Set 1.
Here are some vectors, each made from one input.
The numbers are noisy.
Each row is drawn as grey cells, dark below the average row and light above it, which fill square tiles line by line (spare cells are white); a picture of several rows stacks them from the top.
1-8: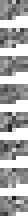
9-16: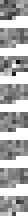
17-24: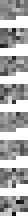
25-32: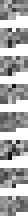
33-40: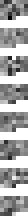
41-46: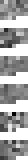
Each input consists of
a point on a 9-point line.
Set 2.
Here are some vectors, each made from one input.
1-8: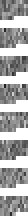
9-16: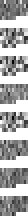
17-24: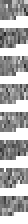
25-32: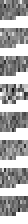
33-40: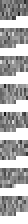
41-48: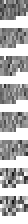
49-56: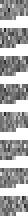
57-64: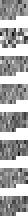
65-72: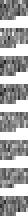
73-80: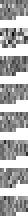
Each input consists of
either a point on a 13-point circle, or a fixed value.
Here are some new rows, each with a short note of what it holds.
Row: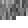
a point on a 13-point circle
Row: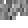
a point on a 13-point circle
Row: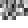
a fixed value
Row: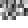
a fixed value
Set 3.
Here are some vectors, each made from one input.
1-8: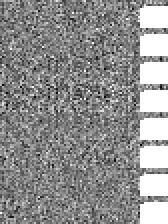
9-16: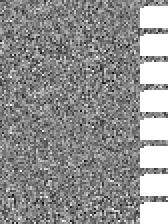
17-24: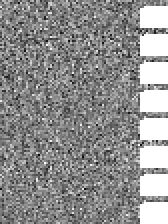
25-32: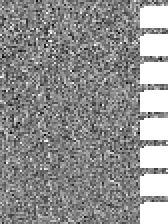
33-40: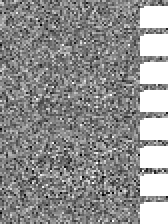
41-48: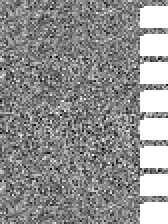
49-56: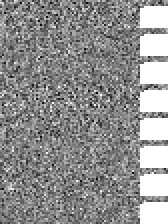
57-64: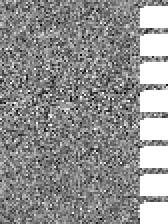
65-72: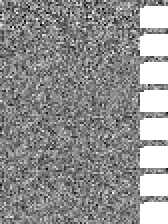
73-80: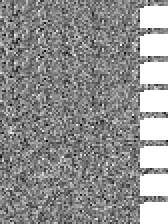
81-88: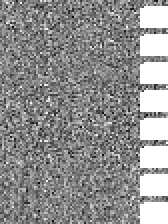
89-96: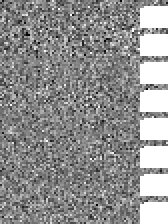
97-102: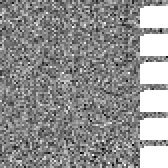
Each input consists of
a point on an 11-point circle.
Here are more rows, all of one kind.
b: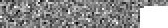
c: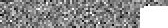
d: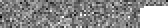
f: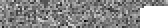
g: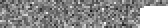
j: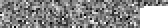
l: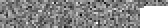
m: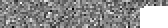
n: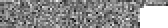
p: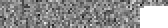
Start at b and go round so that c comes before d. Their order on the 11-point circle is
b, f, m, c, p, n, d, g, j, l.
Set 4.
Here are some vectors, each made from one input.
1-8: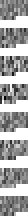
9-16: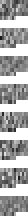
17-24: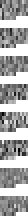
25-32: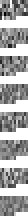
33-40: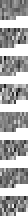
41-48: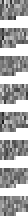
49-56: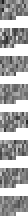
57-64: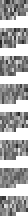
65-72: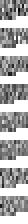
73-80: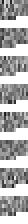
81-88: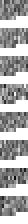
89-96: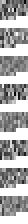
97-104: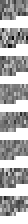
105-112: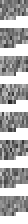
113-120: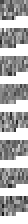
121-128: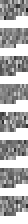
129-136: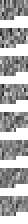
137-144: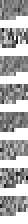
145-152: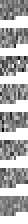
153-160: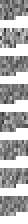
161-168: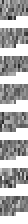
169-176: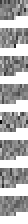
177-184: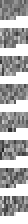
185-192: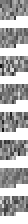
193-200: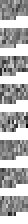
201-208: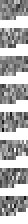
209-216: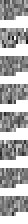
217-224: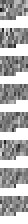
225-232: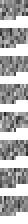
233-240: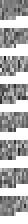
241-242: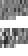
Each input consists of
one of 5 labels.
